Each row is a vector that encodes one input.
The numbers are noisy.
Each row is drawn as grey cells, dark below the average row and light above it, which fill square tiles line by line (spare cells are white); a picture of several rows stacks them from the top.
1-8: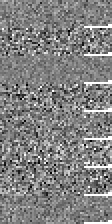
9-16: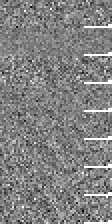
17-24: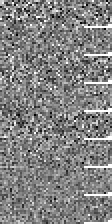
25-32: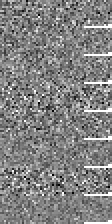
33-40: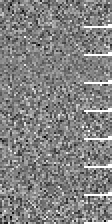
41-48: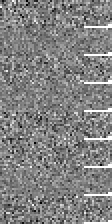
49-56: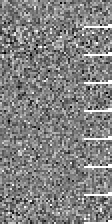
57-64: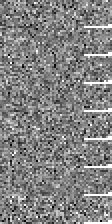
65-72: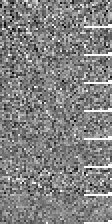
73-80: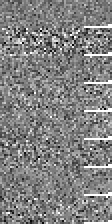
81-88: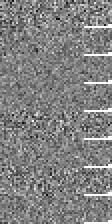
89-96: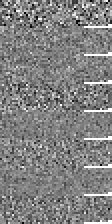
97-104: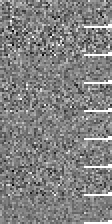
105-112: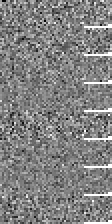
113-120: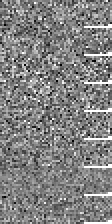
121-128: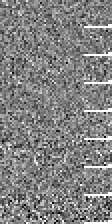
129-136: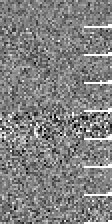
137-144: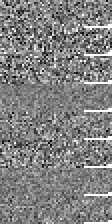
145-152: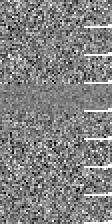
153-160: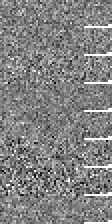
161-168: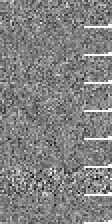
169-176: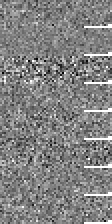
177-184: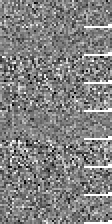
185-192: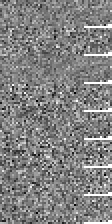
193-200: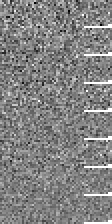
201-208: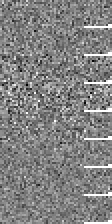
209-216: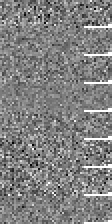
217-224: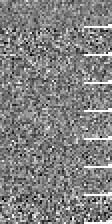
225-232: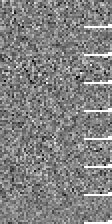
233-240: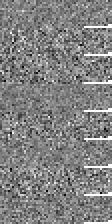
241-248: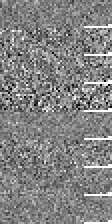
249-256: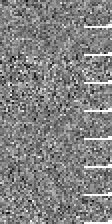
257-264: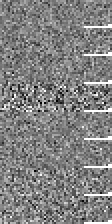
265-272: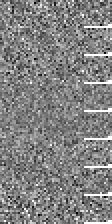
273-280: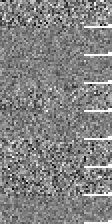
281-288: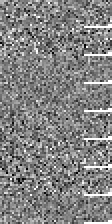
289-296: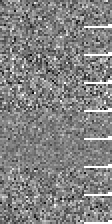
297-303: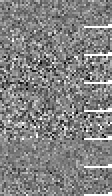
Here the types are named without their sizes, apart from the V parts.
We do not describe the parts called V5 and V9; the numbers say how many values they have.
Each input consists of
either a node of a tree, a value of V5 and a value of V9, or a list of points on a line.
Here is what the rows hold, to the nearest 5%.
About 30% of them hold a node of a tree, a value of V5 and a value of V9. The rest are lists of points on a line.
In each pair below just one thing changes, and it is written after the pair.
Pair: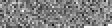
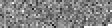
the value of V5
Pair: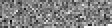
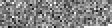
the value of V9
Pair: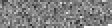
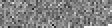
the node of the tree
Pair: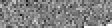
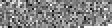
the value of V5
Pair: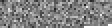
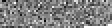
the value of V9
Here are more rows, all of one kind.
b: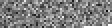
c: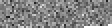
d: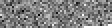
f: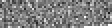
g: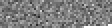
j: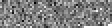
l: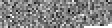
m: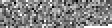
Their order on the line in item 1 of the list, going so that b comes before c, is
f, l, g, d, j, b, m, c.
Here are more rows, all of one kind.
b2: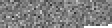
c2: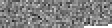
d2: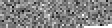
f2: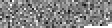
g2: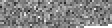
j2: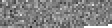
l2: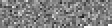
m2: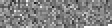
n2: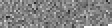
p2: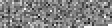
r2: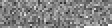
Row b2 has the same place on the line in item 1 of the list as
c2, d2 and j2.
